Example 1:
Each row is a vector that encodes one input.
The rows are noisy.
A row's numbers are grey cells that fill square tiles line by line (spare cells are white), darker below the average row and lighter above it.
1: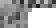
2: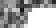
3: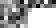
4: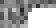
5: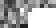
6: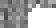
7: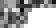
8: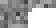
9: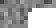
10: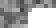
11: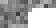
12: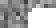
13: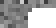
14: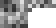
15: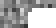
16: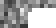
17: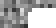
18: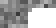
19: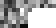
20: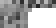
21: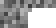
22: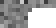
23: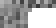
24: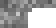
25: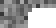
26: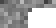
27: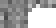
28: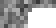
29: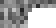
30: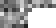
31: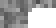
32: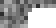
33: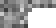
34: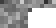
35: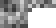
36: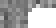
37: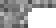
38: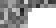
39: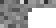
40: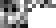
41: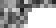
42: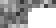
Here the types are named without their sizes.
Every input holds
a node of a tree.
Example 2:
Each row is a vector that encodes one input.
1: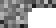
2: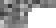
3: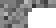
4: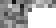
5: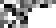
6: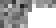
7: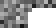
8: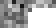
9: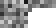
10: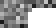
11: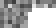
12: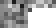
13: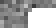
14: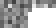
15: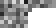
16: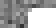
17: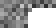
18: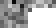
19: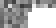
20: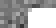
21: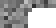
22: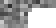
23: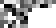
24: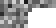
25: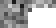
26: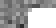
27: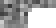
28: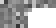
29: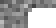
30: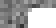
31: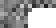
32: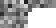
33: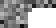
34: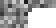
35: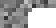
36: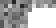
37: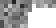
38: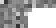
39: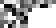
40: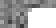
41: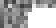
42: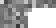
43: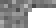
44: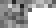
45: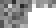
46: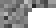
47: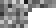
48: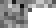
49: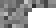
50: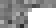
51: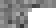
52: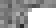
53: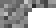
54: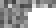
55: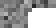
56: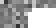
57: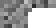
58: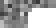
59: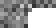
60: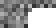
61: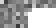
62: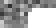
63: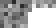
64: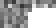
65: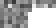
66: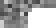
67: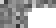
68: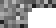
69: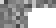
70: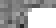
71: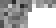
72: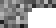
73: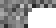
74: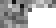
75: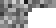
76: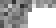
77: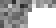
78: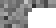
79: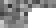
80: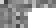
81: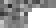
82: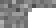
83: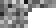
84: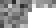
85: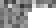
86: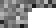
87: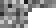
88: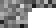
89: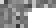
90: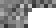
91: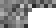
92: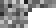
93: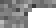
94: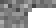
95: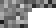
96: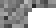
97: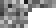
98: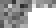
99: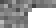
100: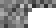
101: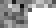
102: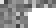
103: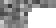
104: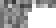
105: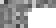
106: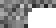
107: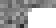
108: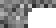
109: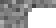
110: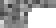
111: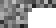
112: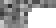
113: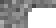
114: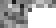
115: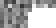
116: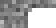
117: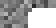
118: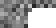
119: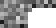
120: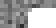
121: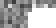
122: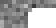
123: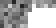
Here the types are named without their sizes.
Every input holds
either a fixed value, or a node of a tree.
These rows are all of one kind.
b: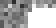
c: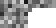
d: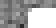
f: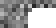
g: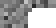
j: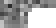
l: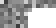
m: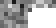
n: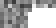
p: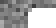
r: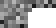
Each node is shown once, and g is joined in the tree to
f and p.
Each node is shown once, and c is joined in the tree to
j.
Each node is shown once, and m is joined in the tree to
b.
